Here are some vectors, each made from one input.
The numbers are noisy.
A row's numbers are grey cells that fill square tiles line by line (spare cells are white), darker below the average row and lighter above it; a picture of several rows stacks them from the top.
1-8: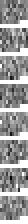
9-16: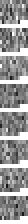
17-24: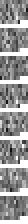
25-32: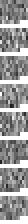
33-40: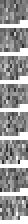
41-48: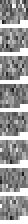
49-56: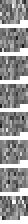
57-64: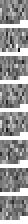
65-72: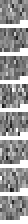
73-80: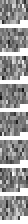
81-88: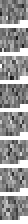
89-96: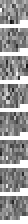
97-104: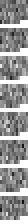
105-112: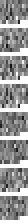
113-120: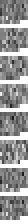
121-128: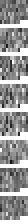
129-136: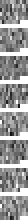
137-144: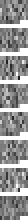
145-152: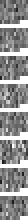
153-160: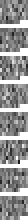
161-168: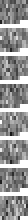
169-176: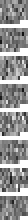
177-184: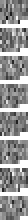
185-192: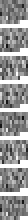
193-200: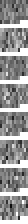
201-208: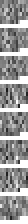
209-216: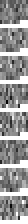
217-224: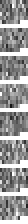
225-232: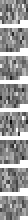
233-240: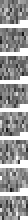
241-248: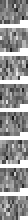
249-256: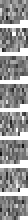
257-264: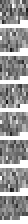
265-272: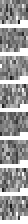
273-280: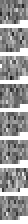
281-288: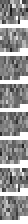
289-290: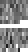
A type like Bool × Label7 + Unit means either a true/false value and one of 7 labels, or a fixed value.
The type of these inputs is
(Bool × Label8 + Unit) × Line8 + Line7 × Line9.
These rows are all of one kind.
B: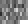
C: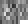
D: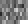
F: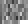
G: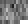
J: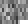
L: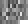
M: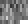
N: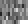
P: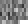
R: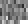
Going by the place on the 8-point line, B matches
D, N and P.
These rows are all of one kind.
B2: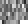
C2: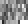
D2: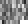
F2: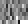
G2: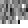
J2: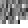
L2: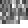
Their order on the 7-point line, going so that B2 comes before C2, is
L2, D2, B2, C2, G2, F2, J2.
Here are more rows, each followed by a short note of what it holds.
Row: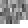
a point on an 8-point line
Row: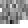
a point on an 8-point line
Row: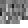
one of 8 labels, a point on an 8-point line and a true/false value
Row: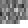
one of 8 labels, a point on an 8-point line and a true/false value
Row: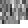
a point on a 7-point line and a point on a 9-point line
